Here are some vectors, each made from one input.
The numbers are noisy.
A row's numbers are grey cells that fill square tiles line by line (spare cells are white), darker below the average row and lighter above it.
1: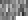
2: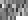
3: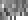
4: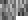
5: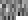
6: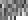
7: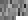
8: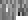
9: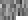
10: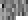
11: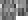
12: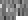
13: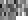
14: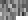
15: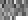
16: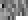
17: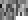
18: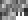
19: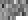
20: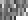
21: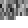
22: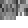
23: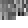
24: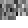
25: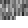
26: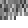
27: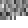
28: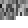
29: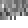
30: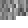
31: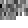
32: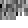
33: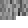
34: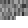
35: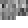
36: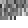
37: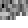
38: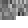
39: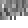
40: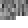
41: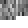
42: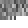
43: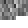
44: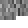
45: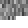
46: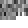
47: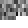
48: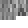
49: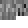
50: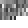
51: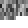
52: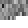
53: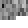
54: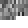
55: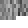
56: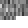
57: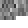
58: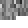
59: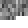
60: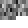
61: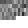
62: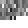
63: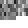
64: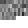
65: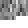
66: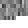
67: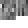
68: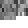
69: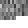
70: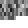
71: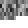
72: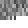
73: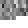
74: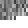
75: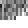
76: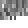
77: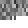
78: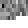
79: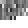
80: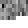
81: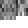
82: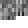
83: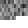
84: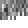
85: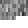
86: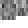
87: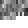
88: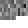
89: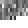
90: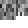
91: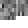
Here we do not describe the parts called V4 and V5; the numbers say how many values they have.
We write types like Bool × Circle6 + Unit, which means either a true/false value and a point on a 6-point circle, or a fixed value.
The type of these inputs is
Bool × V5 + Circle6 × V4.
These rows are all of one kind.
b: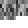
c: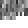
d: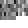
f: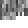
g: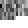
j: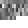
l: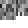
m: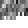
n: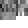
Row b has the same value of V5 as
g, j and l.
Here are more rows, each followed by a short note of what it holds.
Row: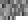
a point on a 6-point circle and a value of V4
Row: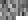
a point on a 6-point circle and a value of V4
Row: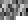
a true/false value and a value of V5
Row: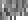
a true/false value and a value of V5
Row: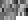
a true/false value and a value of V5
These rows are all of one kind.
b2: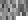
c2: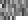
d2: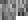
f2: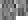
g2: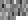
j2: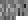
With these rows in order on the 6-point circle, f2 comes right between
c2 and j2.
